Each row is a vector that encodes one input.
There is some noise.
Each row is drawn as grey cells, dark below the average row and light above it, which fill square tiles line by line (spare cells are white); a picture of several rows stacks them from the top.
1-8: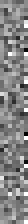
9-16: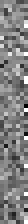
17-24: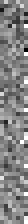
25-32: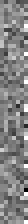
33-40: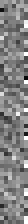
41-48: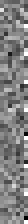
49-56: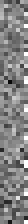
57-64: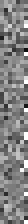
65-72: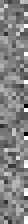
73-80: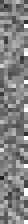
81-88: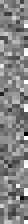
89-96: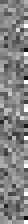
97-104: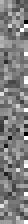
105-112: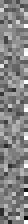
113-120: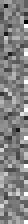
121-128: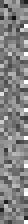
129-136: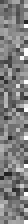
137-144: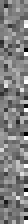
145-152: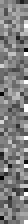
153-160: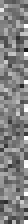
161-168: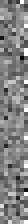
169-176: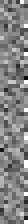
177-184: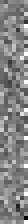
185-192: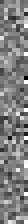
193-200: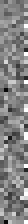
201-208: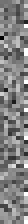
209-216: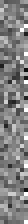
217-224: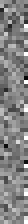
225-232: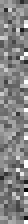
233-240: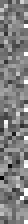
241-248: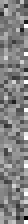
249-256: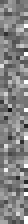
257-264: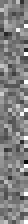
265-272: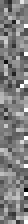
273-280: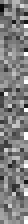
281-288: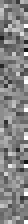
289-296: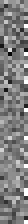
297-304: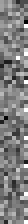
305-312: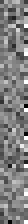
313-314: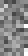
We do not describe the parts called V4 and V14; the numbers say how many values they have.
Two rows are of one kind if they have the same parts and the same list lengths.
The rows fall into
2 kinds.
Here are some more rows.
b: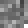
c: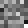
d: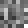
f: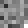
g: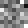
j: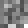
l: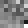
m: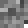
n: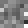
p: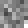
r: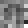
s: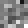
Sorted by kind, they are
b, j, l, m, n, p, r, s
c, d, f, g

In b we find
a node of a 9-node tree, a true/false value and a value of V4.
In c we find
a node of a 9-node tree and a value of V14.
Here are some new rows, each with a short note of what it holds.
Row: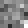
a node of a 9-node tree and a value of V14
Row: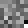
a node of a 9-node tree and a value of V14
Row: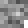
a node of a 9-node tree and a value of V14
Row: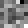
a node of a 9-node tree, a true/false value and a value of V4
